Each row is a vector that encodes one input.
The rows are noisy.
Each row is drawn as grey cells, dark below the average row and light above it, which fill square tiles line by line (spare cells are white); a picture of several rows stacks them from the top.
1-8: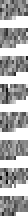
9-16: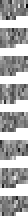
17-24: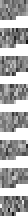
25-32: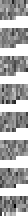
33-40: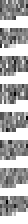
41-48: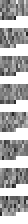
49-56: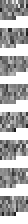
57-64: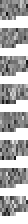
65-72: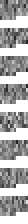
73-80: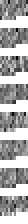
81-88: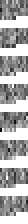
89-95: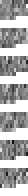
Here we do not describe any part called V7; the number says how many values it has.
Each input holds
one of 5 labels, together with either a point on a 6-point line, or a value of V7.
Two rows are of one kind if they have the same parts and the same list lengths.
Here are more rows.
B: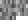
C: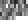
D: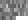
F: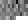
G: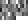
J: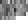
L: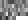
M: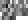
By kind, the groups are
B, D, F, L, M
C, G, J

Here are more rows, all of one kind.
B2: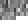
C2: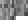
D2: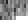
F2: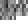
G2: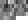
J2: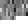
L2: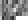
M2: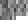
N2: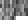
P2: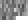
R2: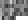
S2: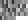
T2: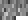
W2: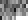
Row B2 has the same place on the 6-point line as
J2, S2 and T2.
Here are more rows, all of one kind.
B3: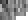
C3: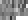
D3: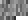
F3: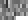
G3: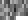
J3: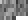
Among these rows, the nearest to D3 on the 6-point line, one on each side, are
C3 and F3.
